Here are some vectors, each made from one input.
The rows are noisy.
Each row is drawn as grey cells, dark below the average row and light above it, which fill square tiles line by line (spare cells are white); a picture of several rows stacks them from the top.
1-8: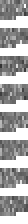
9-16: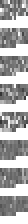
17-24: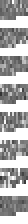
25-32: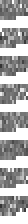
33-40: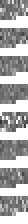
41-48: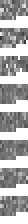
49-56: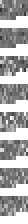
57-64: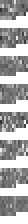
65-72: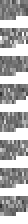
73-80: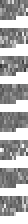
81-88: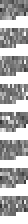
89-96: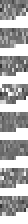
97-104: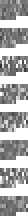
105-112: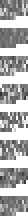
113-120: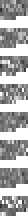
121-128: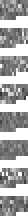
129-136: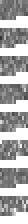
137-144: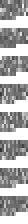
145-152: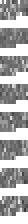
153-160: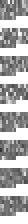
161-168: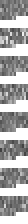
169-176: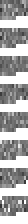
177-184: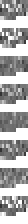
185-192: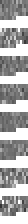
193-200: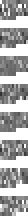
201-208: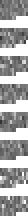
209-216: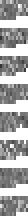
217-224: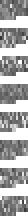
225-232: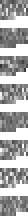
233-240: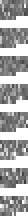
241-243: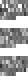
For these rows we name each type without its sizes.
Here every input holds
either a label, or four true/false values.
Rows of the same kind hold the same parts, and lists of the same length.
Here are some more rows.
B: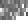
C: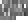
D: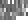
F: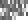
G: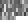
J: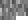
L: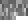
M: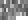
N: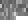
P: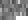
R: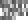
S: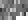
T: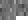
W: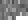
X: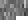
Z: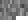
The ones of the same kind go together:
B, D, F, J, L, M, N, P, R, S, T, W, Z
C, G, X

